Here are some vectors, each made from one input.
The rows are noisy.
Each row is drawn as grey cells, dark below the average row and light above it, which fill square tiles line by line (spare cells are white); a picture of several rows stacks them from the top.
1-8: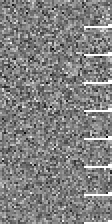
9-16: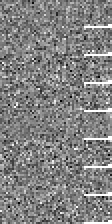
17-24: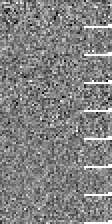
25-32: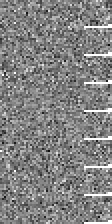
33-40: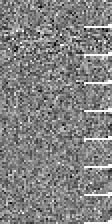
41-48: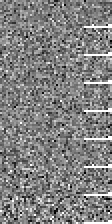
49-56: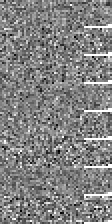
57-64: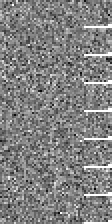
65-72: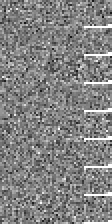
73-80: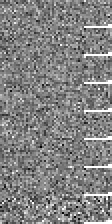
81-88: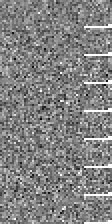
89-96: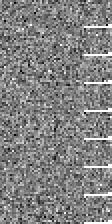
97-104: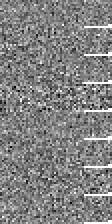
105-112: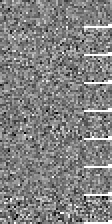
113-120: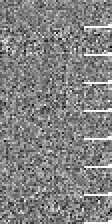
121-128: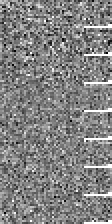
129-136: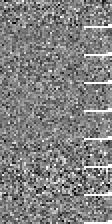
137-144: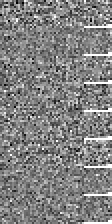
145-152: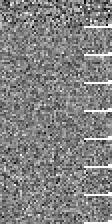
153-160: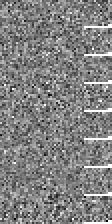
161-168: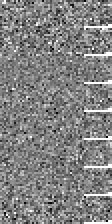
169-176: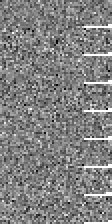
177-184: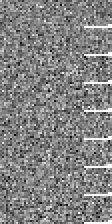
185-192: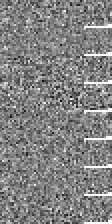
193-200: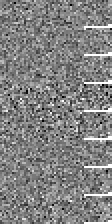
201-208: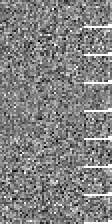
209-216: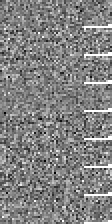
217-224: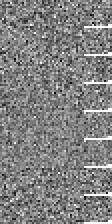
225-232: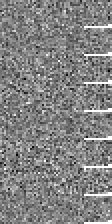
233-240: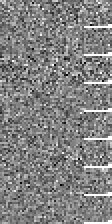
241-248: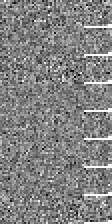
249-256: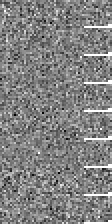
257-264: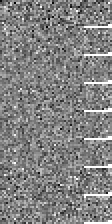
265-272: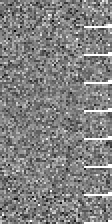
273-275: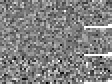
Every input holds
either a node of each of two 7-node trees, or a node of a 12-node tree.
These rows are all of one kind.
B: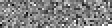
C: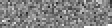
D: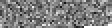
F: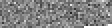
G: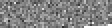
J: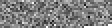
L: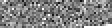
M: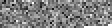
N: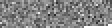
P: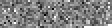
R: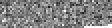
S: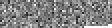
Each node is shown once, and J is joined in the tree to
D.
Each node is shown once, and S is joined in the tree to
B.
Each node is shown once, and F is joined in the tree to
C, D and P.
